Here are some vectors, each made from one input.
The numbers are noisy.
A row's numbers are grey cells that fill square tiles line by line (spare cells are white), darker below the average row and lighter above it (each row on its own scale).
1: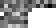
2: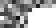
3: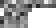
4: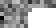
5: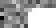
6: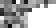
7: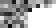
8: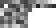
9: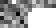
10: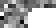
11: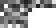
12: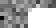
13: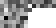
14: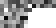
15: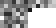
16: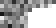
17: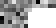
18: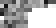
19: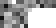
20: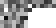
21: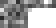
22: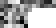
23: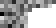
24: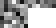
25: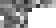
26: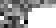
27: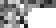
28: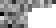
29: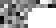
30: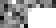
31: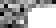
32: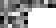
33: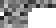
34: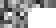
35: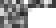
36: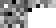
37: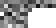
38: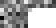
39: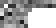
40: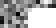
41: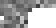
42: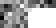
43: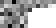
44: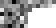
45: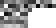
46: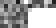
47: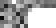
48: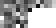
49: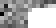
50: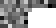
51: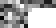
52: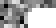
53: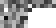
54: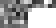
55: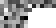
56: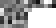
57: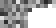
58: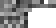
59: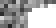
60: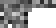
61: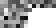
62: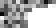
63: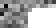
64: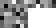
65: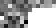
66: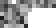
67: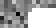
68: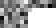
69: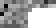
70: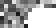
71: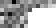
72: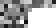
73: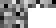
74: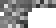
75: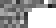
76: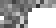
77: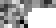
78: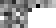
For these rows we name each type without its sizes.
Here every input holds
a list of points on a line.
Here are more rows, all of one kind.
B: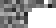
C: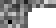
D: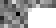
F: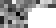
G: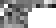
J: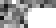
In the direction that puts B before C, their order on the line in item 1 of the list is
J, D, F, G, B, C.
